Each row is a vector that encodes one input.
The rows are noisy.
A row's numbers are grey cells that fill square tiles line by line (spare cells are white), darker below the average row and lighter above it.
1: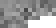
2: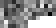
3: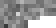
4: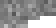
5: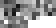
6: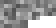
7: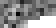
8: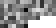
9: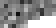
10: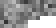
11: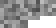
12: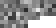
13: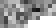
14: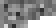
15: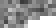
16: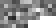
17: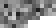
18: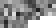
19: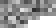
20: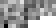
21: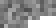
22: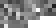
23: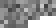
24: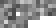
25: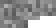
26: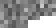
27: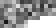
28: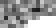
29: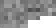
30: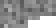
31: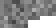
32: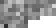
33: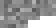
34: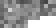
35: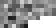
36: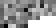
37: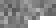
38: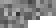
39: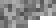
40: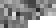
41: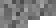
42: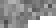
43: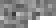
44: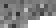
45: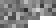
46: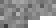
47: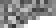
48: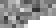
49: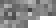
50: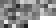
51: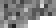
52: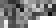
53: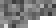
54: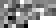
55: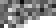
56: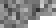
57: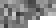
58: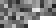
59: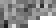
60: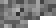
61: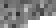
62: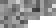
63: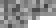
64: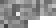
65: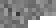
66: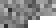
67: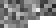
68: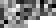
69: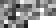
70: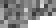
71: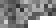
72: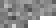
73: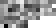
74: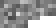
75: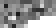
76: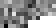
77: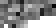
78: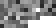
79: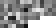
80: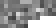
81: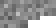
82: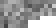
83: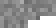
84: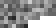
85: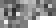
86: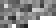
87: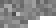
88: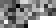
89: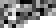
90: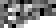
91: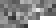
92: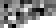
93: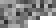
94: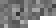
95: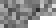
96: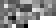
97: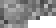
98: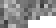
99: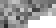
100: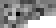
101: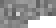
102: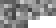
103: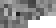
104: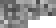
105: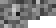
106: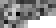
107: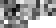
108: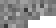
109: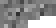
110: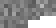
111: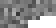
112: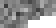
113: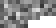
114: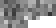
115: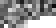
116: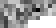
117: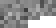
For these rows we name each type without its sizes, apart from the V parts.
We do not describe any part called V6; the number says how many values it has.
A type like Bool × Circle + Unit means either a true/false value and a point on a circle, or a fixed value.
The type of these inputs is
Bool × Bool × Bool × V6 + Circle + Unit.
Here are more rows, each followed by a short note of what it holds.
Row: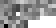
three true/false values and a value of V6
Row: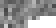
three true/false values and a value of V6
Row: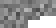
a fixed value
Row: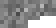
a fixed value
